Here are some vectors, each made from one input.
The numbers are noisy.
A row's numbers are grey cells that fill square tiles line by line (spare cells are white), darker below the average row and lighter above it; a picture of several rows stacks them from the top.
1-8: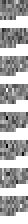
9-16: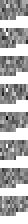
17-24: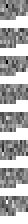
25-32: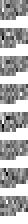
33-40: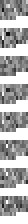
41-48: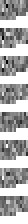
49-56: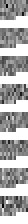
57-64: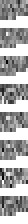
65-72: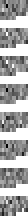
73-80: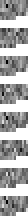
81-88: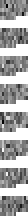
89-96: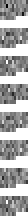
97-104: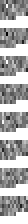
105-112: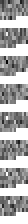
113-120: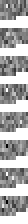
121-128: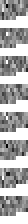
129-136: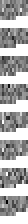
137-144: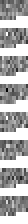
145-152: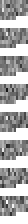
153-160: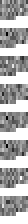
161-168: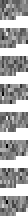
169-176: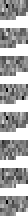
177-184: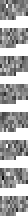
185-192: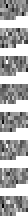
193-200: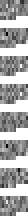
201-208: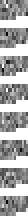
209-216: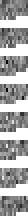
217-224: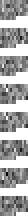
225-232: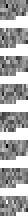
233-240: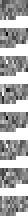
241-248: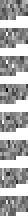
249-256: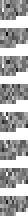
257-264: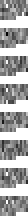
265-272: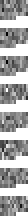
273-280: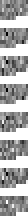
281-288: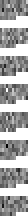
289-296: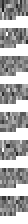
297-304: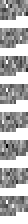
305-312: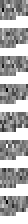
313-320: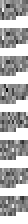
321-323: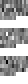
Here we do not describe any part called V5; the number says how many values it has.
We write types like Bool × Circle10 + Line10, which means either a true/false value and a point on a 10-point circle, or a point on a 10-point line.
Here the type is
(Bool × V5 + Unit) × (Label6 + Line8).
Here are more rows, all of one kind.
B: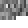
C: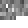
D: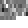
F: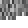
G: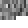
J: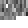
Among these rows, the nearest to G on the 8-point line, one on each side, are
B and C.
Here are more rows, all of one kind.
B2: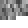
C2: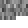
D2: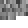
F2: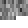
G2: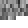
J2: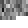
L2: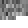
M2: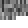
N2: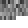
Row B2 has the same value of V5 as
C2, D2 and G2.
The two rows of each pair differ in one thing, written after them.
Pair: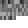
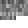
the true/false value
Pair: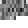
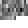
the label
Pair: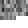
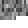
the value of V5
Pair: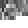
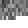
the true/false value
